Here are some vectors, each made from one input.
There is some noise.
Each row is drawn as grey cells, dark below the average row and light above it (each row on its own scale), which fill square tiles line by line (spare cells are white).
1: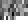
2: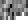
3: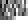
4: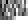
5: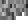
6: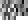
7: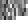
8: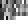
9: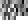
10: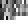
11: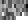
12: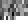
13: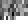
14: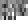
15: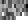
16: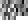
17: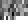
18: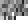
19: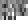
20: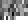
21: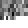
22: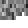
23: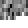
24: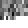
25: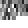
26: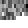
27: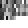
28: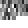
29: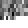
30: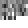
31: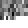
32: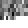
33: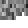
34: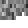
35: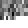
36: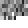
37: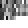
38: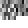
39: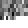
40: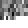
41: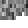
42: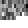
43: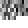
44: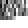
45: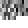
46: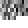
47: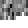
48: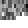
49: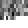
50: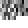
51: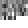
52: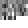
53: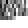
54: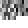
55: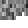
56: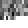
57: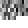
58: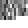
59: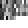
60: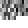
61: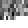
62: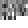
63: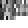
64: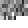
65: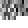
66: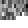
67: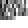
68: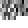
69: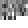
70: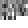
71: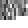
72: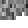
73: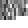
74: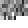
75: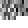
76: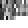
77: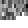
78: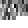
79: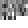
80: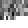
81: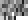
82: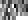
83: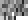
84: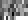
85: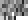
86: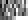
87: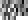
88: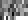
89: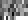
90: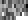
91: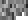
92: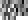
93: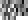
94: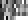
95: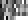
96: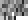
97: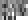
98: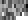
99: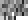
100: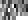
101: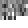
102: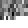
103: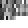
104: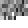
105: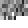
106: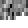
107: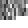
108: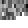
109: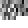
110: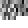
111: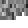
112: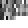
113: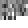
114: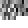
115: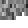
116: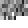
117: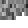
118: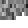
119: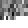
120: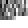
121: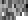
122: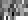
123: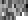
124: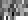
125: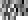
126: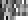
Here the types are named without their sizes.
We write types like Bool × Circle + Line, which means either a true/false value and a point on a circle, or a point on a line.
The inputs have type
Circle.
